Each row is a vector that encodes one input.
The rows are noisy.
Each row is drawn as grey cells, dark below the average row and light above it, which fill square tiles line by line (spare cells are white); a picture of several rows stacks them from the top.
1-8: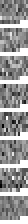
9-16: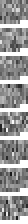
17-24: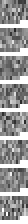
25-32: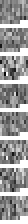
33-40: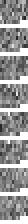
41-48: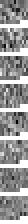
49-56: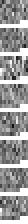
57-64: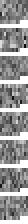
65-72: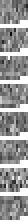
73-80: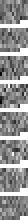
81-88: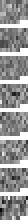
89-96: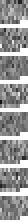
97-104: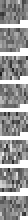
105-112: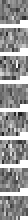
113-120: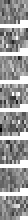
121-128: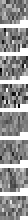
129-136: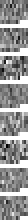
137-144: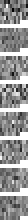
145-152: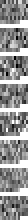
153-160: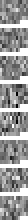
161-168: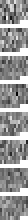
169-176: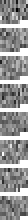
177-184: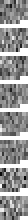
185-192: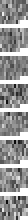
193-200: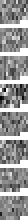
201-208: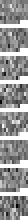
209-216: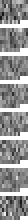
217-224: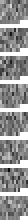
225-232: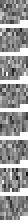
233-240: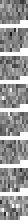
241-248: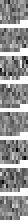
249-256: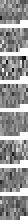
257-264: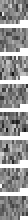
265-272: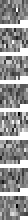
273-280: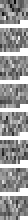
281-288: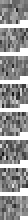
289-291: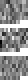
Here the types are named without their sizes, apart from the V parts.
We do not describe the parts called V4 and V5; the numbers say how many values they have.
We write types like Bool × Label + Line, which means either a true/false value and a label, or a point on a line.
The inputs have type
(Circle + Line) × (Line × Line × Line × V4 + V5 × V5).
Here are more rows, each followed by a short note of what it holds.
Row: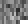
a point on a circle, a point on each of three lines and a value of V4
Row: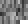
a point on each of four lines and a value of V4
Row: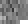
a point on a circle, a point on each of three lines and a value of V4
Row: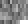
a point on a circle, a point on each of three lines and a value of V4
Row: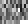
a point on a circle and two values of V5
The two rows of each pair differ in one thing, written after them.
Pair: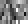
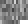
the place on the circle
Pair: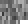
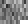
the place on the circle
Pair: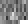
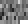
the value of V4
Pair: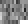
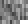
the place on the circle
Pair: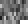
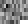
the place on one of the three lines
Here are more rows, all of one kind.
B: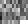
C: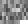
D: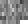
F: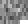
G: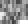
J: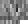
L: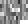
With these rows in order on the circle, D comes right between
J and L.
